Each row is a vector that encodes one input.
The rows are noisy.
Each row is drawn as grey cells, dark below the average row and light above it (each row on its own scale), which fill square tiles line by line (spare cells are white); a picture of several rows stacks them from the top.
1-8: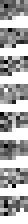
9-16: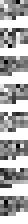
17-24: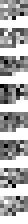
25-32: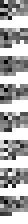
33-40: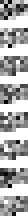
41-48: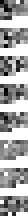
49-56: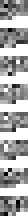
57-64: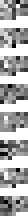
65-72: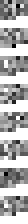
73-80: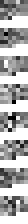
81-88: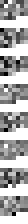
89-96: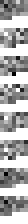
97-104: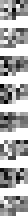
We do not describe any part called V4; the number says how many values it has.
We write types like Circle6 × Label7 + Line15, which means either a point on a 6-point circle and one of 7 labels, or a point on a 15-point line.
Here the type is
List2(Bool × V4).
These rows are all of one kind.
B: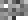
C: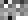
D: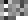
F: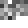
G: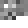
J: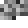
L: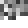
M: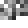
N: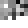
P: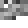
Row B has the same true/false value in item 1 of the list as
J, M and N.
